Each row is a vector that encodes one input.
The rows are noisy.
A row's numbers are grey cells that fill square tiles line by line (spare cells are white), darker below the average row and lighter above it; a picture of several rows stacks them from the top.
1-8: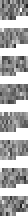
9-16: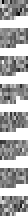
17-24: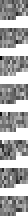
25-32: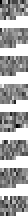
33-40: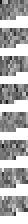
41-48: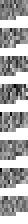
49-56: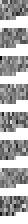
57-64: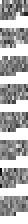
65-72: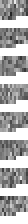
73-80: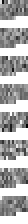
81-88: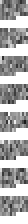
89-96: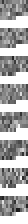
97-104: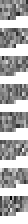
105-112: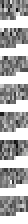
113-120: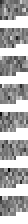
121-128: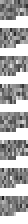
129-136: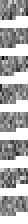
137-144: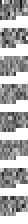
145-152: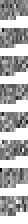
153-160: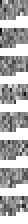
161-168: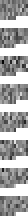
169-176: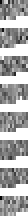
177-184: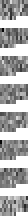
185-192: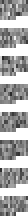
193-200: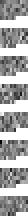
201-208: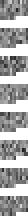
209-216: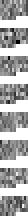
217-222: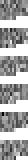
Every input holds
a point on a 9-point line, together with either a point on a 16-point circle, or a point on a 9-point line.
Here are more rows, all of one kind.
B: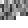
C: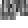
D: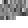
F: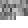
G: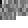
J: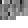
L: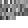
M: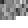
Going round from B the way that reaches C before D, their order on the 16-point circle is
B, L, F, J, G, M, C, D.
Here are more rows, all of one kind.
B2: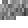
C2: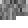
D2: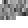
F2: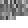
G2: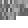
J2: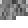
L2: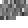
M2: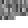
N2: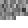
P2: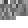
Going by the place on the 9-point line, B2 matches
G2, M2 and P2.
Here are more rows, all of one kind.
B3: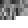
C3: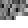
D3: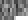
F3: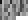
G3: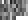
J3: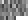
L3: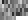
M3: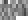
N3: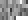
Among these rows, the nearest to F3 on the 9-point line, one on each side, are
D3 and J3.
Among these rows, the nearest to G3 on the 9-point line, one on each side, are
C3 and D3.
